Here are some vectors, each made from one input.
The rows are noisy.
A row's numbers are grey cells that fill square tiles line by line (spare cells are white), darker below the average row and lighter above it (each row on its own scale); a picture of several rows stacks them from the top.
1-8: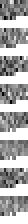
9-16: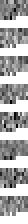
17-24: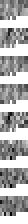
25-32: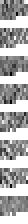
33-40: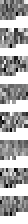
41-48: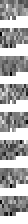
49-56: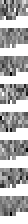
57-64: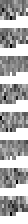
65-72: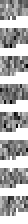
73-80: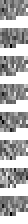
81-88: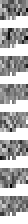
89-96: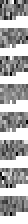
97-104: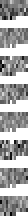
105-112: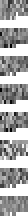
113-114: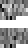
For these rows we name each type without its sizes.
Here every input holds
a node of a tree, together with either a point on a line, or a node of a tree.
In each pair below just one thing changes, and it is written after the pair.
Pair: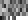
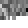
the place on the line
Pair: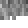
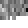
the node of the tree
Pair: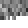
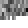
the place on the line
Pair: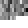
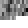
the node of the tree
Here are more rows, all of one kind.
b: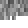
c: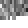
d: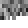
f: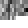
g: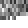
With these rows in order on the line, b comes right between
c and f.
